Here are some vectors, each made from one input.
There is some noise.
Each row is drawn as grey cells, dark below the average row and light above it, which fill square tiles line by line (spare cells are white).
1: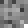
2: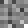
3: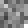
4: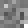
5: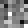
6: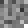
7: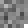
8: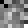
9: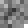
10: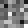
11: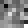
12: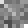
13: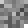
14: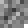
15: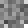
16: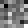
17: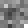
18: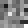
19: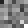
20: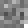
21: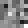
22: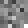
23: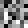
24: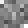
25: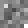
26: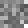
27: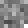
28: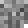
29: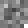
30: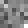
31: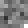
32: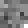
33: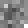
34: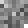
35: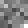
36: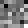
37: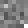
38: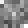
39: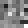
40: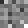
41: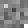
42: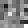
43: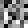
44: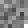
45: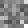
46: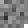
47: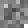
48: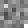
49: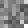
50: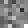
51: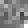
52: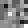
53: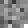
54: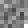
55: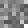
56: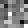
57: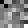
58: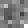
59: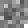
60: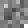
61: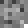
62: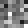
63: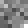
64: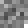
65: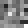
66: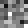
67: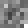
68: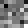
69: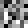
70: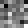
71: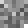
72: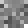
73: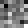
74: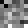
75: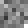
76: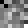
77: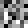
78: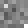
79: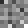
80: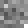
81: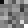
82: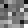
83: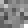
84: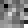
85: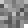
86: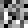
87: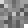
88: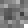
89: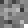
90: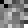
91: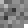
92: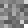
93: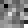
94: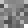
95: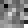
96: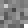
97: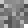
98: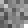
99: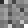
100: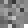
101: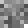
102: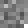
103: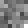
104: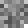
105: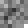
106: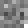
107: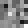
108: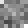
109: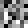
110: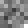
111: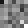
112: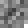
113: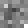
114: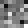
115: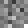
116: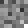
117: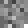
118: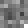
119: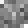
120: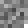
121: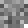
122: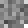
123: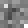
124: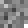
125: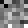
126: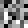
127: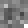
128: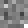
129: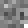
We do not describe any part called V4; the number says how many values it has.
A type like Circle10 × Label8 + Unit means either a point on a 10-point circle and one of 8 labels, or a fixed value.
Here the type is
List2(Bool × V4 + Line5).
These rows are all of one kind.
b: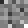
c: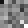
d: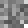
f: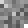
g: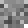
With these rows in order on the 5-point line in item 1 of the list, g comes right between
d and f.
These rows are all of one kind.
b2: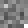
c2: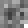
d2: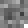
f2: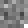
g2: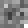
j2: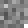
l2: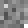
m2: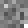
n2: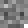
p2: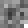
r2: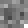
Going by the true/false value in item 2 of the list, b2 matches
l2 and m2.
